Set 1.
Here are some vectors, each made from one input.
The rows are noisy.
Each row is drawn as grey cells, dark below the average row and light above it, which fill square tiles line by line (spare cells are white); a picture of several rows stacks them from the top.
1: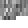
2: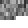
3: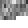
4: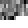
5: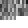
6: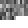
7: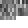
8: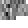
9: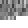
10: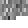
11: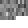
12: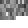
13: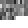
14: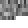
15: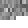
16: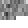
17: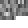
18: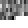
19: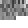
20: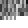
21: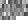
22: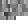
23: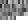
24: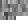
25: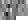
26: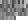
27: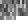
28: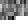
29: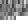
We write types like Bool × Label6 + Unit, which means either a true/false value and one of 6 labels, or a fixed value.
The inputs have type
Line6.
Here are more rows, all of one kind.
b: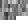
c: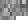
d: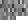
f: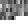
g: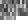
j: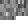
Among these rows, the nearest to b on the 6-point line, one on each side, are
c and d.
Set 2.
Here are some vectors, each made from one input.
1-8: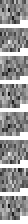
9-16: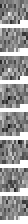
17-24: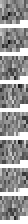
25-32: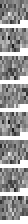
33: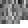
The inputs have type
Circle6.
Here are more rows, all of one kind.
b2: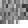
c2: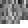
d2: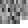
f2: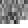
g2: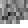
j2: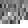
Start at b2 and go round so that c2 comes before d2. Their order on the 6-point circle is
b2, c2, j2, d2, f2, g2.
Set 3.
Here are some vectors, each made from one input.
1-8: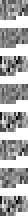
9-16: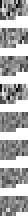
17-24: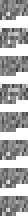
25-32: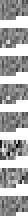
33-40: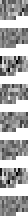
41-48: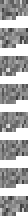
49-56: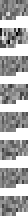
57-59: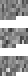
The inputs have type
Circle6 + Unit.
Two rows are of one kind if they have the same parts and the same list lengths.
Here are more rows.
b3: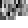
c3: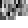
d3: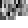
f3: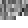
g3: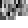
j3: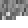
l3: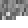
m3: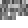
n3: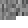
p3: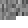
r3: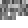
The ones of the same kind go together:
b3, c3, d3, g3
f3, j3, l3, m3, n3, p3, r3

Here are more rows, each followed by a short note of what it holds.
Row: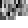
a fixed value
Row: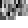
a fixed value
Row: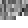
a point on a 6-point circle
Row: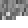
a point on a 6-point circle
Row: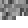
a point on a 6-point circle
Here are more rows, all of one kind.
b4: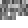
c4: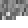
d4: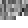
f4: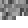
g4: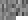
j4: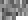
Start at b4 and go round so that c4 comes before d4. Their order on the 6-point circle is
b4, c4, g4, j4, f4, d4.
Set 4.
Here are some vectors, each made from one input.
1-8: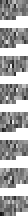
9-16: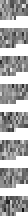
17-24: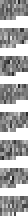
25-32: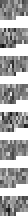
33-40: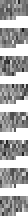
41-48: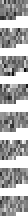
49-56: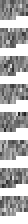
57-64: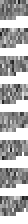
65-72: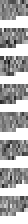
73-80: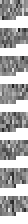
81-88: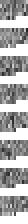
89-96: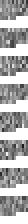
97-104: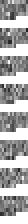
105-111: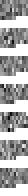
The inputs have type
Line19.
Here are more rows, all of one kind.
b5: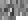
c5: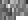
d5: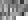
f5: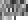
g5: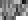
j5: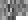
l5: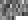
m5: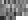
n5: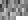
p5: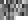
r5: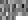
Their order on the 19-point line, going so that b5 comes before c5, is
p5, l5, r5, j5, b5, f5, d5, g5, c5, m5, n5.
